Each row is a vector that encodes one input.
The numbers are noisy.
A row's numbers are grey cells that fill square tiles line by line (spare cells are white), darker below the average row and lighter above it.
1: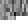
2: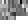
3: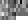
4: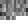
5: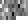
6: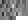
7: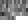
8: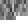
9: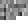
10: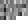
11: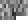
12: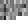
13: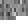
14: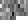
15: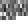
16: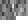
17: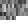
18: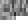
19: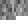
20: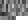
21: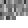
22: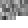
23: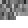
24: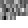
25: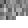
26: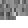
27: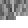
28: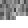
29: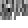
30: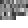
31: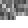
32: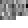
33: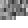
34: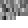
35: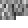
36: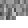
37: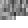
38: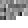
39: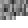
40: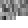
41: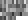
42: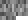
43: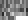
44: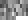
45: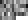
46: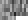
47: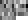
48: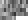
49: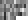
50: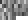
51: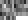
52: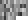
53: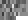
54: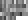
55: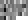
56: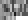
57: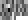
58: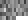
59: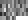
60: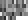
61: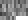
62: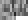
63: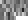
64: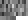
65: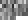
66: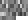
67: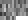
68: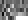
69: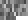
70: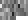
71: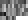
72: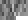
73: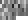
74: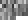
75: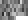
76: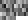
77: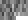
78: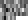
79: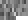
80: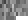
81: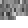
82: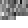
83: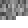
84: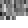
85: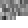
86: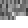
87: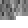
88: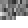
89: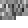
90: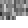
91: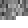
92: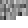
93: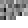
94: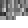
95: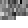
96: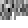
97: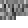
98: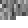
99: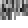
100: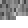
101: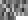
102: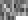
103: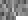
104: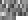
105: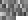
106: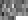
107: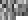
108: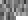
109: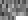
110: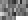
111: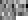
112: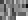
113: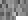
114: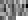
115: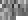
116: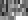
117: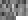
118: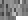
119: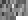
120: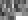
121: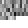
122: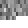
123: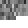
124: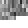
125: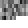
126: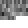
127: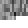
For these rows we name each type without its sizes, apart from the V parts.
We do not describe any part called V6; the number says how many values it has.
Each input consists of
either a point on a circle, or a fixed value, or a true/false value and a value of V6.
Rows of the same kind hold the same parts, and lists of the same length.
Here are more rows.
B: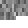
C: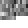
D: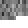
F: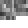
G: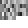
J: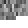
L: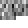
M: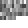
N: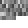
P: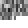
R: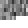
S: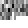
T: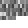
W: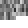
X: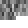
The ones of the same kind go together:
B, D, F, J, W, X
C, G, L, M, N, R, T
P, S

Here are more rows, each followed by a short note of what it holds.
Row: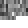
a true/false value and a value of V6
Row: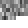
a point on a circle
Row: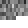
a true/false value and a value of V6
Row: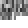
a fixed value
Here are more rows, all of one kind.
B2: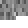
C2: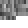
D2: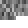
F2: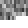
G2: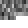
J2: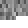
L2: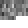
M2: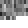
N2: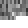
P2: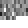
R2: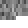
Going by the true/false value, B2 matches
D2, J2 and R2.
